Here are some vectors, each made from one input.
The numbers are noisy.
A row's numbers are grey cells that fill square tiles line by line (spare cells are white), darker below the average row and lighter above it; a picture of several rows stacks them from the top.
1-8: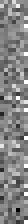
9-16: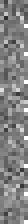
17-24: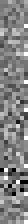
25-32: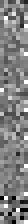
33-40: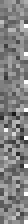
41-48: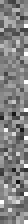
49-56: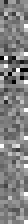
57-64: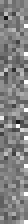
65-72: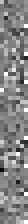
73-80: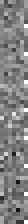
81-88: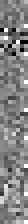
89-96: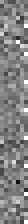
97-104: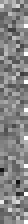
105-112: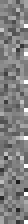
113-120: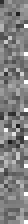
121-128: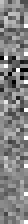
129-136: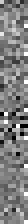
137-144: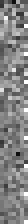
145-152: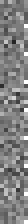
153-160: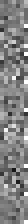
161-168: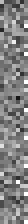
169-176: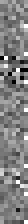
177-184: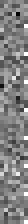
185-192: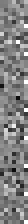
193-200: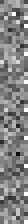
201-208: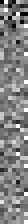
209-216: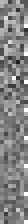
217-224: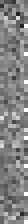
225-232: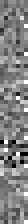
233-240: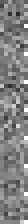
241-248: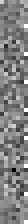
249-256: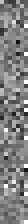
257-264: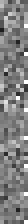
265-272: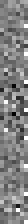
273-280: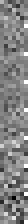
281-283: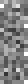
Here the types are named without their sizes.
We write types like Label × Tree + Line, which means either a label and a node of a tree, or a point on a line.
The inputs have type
List(Bool × Line).
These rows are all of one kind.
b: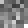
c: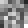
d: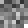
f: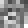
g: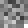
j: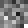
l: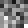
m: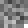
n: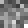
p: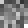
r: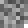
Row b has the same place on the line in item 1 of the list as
d, n and p.
